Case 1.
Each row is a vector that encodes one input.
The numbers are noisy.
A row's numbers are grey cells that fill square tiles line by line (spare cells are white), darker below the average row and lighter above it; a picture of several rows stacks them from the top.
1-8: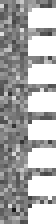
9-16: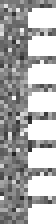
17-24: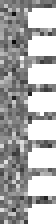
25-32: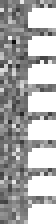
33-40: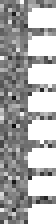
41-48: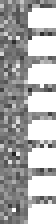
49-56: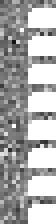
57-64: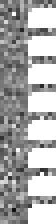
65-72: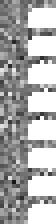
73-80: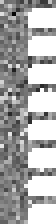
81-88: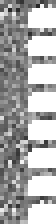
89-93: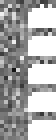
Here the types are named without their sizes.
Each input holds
a list of points on a line.
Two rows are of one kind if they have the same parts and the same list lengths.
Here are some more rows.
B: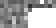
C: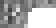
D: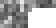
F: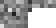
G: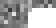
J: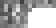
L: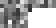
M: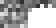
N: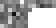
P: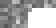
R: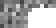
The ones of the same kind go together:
B, D, F, N
C, G, J, M, P, R
L

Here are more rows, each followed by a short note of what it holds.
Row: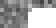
a list of one item
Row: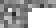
a list of two items
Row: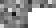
a list of two items
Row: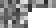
the empty list
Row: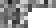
the empty list
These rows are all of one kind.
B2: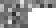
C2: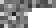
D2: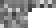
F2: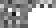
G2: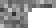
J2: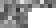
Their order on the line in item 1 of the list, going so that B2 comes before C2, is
J2, B2, F2, D2, G2, C2.
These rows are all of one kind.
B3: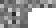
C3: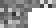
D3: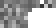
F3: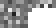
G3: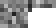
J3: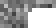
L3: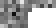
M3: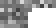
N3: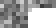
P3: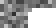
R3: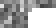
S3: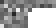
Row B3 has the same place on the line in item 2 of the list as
J3, N3, P3 and R3.
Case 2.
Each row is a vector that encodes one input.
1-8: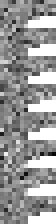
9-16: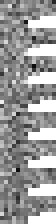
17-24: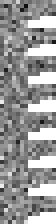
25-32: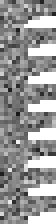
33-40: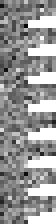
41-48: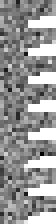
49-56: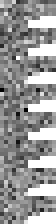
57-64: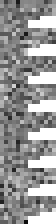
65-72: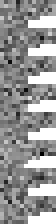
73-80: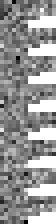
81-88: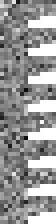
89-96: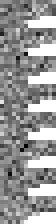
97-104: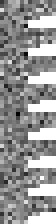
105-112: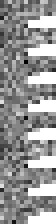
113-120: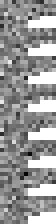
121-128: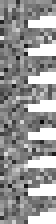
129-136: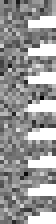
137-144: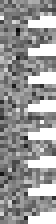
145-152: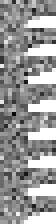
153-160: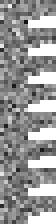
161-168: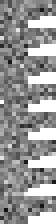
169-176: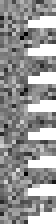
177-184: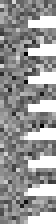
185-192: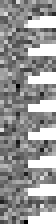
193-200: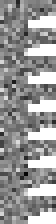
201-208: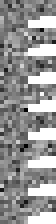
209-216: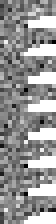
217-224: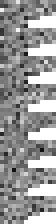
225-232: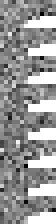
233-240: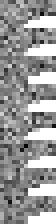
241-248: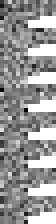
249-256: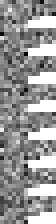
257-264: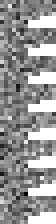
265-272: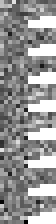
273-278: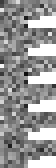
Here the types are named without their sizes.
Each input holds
either a point on a line, or three true/false values.
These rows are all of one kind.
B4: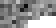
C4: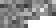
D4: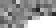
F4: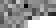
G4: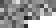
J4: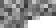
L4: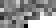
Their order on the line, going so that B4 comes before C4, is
D4, F4, J4, B4, C4, G4, L4.
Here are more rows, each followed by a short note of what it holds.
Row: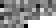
a point on a line
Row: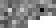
three true/false values
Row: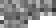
three true/false values
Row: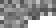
three true/false values
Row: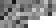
a point on a line
